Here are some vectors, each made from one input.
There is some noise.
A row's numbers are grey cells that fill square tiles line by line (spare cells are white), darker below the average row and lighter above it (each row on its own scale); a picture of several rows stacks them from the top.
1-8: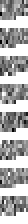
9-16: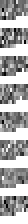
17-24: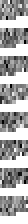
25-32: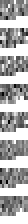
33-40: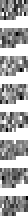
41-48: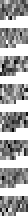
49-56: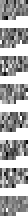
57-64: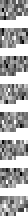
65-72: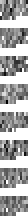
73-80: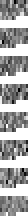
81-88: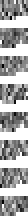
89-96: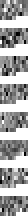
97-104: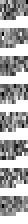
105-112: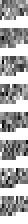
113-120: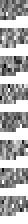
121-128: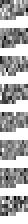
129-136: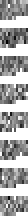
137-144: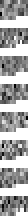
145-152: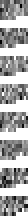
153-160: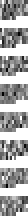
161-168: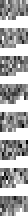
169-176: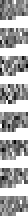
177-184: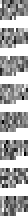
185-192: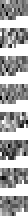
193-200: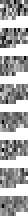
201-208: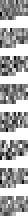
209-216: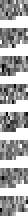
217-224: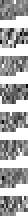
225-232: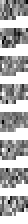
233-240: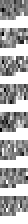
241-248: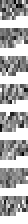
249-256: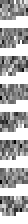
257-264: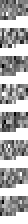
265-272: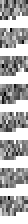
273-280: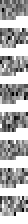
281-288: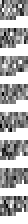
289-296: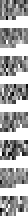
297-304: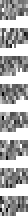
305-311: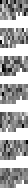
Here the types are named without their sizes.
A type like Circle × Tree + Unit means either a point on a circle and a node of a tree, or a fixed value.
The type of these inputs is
Line × Line + Tree × Tree.
